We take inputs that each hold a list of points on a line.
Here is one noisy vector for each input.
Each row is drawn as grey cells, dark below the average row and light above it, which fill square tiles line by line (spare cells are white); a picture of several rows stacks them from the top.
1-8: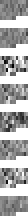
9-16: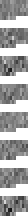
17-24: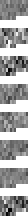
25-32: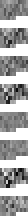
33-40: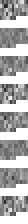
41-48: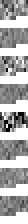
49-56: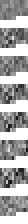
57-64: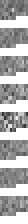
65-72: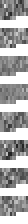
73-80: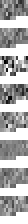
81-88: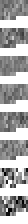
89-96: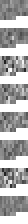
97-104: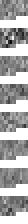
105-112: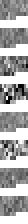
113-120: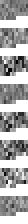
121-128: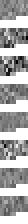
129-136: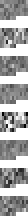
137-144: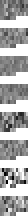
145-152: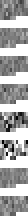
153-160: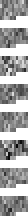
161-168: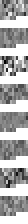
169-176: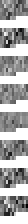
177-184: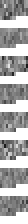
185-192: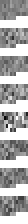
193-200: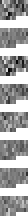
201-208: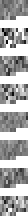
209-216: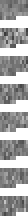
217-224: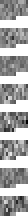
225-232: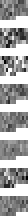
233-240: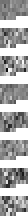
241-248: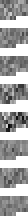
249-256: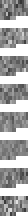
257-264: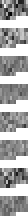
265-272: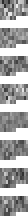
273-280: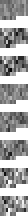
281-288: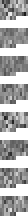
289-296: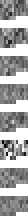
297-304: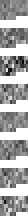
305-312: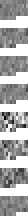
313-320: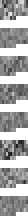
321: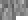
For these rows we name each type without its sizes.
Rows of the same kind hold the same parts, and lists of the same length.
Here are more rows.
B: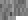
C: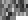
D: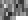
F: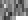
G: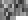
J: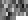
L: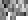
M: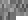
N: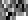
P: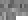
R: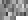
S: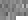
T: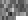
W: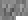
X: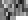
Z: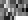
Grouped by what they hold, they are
B, D, F, G, L, R, S, W, X
C, J, M, N, P, T
Z

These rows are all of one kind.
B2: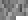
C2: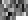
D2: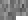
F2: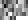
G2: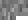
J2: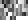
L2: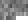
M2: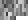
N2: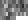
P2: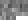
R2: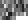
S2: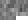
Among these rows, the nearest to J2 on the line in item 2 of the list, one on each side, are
L2 and M2.
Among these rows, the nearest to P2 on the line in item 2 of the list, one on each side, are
N2 and S2.
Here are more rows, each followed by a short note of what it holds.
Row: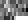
the empty list
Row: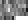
the empty list
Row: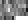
the empty list
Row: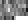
the empty list
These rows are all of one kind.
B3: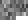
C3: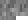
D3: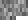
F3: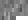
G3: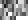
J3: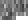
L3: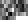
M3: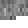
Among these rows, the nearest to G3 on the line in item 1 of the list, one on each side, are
B3 and C3.
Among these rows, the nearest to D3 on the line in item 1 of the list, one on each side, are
J3 and M3.
